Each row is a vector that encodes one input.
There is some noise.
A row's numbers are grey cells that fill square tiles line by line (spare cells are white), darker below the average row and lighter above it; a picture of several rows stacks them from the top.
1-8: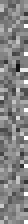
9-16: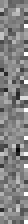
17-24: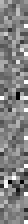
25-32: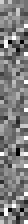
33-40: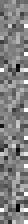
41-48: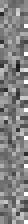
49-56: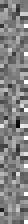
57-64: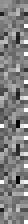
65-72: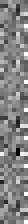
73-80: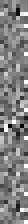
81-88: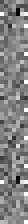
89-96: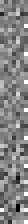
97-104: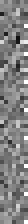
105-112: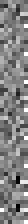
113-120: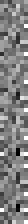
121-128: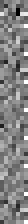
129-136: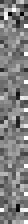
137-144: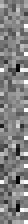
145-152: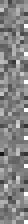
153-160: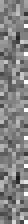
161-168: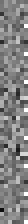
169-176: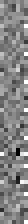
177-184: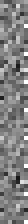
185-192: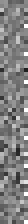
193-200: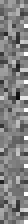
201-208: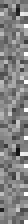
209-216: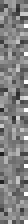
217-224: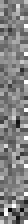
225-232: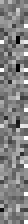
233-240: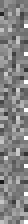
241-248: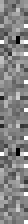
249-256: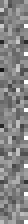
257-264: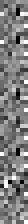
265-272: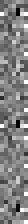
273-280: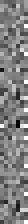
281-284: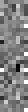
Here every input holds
a list of up to two points on a 12-point line.
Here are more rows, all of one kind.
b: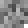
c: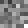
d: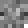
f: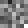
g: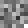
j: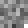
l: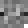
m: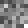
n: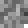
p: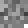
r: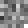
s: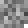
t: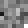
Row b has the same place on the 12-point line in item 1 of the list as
n, p and s.
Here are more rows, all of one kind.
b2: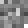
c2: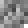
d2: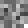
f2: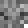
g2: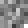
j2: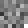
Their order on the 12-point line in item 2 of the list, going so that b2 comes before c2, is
j2, f2, d2, b2, g2, c2.
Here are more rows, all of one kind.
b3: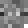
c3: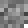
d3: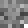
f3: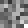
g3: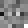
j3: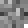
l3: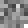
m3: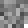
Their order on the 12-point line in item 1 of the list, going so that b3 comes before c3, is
d3, m3, g3, j3, b3, c3, l3, f3.
